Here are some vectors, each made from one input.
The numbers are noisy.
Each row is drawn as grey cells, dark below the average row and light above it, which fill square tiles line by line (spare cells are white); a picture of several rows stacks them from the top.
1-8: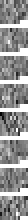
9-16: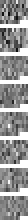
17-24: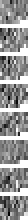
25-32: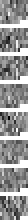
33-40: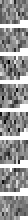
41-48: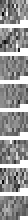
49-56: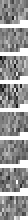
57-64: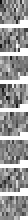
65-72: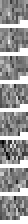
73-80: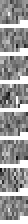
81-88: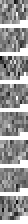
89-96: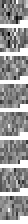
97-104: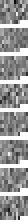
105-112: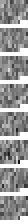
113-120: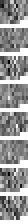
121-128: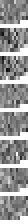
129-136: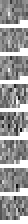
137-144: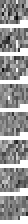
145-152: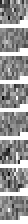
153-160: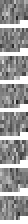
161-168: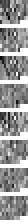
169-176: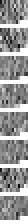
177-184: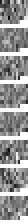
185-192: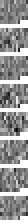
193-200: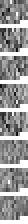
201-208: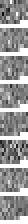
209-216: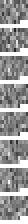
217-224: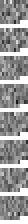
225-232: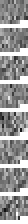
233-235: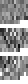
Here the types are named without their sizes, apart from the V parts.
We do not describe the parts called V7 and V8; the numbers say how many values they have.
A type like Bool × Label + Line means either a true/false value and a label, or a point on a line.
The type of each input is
(Label + (Tree + Unit) × V7) × Line + V8 × V8.
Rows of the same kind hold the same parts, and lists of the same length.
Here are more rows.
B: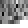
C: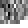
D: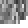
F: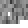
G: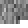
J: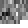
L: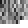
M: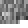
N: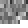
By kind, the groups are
B, C, L
D, J
F, N
G, M

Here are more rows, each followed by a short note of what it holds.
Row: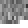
a point on a line and a value of V7
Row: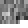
a point on a line, a node of a tree and a value of V7
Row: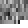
a label and a point on a line
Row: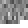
a point on a line and a value of V7
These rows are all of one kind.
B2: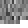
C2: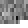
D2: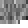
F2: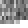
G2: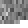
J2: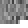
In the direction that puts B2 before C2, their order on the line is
D2, B2, J2, C2, G2, F2.
